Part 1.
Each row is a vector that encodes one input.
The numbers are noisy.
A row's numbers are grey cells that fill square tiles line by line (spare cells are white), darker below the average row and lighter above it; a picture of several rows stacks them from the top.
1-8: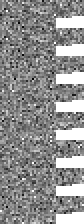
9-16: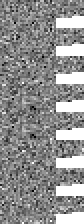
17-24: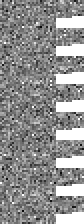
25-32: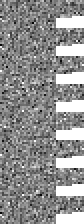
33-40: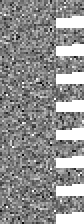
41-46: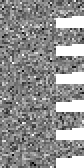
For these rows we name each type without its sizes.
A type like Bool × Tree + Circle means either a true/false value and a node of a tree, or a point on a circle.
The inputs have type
Bool × Bool × Bool + Line.
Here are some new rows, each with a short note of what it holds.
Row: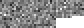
a point on a line
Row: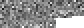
three true/false values
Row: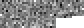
three true/false values
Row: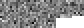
a point on a line
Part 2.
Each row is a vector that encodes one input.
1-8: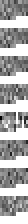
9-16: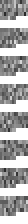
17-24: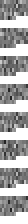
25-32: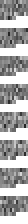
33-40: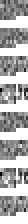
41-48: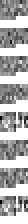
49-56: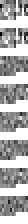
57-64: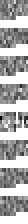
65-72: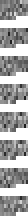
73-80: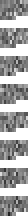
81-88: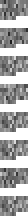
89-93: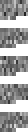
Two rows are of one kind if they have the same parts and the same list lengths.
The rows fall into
2 kinds.
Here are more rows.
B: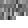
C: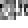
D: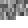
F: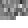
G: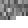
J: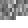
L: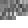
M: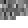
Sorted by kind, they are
B, D, F, G, J, L, M
C

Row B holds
a point on a 5-point circle and a true/false value.
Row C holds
a fixed value.
